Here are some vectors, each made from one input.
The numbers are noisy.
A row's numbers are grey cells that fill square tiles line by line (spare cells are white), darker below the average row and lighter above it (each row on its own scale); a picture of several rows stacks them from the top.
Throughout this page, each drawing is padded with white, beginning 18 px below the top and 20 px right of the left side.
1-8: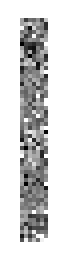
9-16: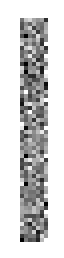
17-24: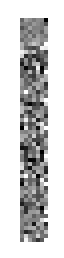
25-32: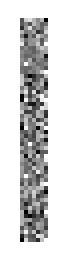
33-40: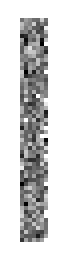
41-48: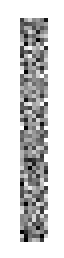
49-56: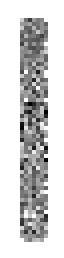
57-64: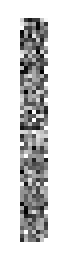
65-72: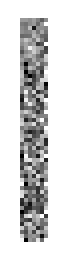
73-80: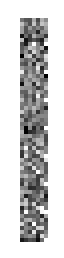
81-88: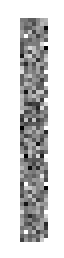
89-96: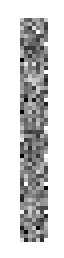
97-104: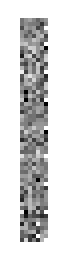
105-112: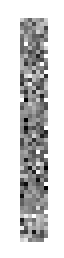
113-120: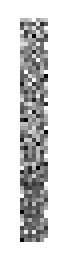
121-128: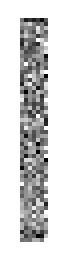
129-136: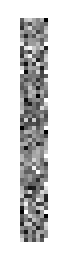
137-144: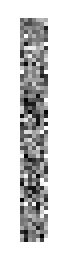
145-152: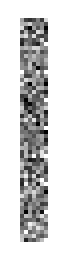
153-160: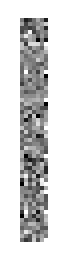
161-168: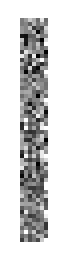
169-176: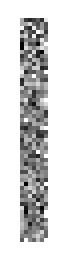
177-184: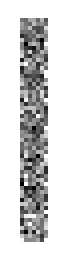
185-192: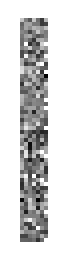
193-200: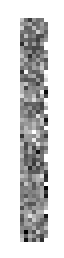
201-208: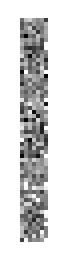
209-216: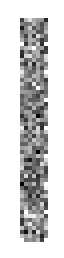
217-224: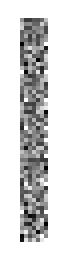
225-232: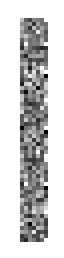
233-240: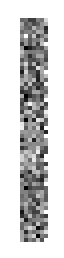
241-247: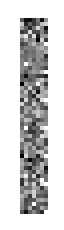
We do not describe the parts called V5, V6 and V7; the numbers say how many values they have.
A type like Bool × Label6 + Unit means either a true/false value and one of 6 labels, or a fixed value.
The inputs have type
((Bool × Bool × Bool + V6) × Tree8 × V5 × V7 + Unit) × Label8.
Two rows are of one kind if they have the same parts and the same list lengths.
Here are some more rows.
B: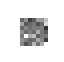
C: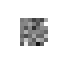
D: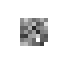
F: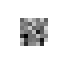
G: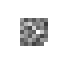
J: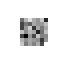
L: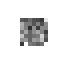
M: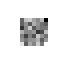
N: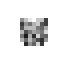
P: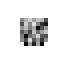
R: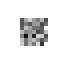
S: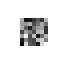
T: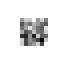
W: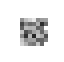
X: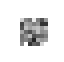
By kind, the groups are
B, C, D, F, J, L, M, P, R
G, S
N, T, W, X

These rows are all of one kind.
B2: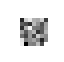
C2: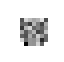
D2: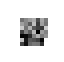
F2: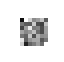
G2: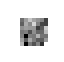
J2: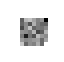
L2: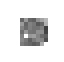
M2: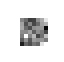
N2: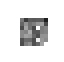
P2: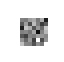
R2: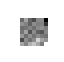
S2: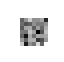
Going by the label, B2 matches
C2, F2, L2 and M2.
